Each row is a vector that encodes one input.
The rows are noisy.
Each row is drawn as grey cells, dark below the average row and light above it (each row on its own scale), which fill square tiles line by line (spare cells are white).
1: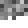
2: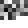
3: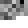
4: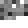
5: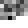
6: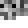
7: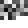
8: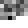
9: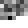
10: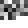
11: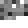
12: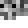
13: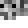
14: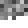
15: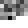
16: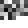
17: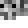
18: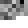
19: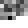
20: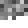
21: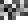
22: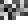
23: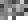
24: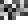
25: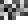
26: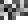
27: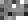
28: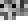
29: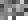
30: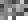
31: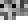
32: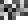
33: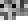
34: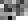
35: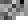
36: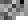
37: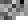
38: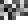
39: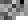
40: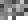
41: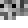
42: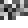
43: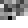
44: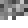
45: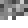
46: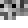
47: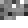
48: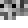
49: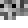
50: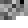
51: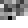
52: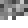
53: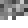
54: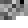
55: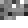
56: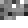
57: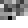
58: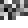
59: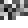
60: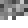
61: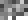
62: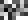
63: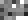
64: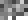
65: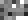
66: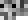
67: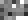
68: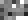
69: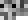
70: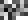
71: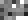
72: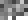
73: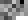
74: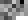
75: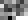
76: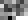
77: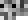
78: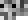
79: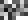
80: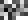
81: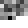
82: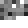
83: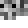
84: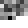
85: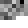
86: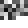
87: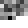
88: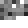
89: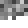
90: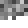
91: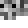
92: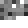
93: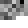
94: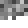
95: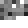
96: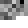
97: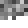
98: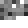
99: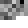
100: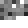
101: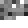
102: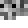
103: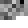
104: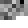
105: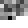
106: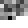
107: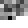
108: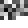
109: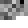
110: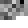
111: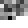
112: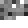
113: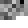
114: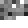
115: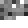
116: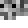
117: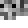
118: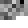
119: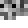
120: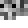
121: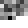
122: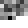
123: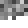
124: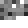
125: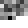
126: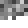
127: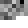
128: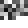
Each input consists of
a point on a 6-point circle.
